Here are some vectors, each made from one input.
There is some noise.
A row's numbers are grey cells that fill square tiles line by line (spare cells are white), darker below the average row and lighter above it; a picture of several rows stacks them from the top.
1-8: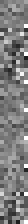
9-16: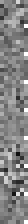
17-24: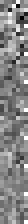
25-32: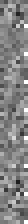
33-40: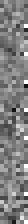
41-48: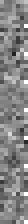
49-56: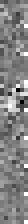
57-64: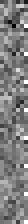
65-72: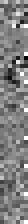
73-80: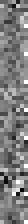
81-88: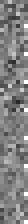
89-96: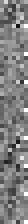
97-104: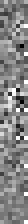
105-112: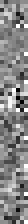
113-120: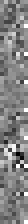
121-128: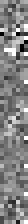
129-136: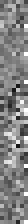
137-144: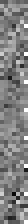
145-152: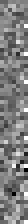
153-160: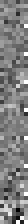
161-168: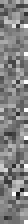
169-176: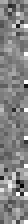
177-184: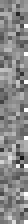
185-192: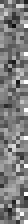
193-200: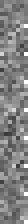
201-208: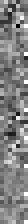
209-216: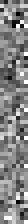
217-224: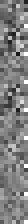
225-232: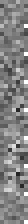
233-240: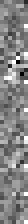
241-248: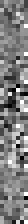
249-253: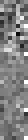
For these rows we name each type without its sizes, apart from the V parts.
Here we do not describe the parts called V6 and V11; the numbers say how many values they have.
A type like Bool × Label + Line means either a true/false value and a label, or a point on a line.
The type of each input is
Bool × V6 + Line + V11.
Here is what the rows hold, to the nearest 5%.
About 30% of them hold a point on a line. About 30% of them hold a true/false value and a value of V6. The rest hold a value of V11.
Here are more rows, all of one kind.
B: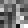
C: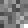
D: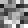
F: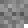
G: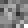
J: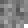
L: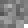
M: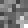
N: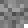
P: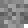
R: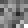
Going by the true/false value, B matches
F, N and P.
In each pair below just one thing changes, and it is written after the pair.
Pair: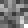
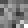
the true/false value
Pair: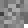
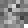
the value of V6
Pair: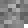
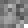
the true/false value
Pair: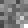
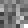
the true/false value
